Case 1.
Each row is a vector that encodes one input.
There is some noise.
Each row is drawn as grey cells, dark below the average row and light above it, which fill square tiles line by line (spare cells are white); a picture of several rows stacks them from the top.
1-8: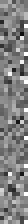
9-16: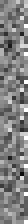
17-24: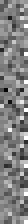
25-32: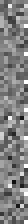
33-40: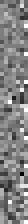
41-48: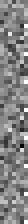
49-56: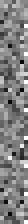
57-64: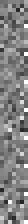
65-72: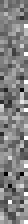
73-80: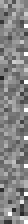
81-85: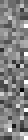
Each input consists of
either a point on an 8-point circle, or a point on a 9-point line.
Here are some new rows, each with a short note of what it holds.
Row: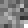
a point on a 9-point line
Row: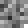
a point on an 8-point circle
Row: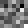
a point on an 8-point circle
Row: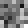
a point on an 8-point circle
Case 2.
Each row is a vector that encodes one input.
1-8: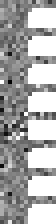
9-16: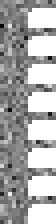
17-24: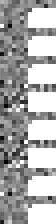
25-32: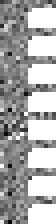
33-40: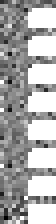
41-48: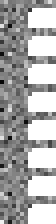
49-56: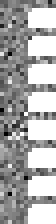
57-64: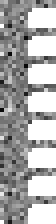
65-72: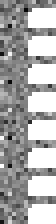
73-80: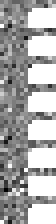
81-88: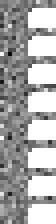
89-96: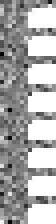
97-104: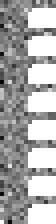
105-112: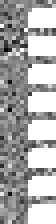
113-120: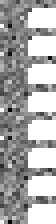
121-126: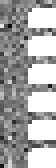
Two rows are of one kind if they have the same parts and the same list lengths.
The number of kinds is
3.
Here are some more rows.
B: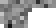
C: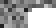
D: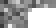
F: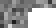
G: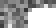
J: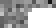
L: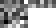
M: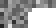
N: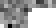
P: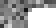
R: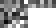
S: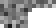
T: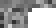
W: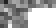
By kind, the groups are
B, N, S
C, D, F, G, J, M, P, T, W
L, R

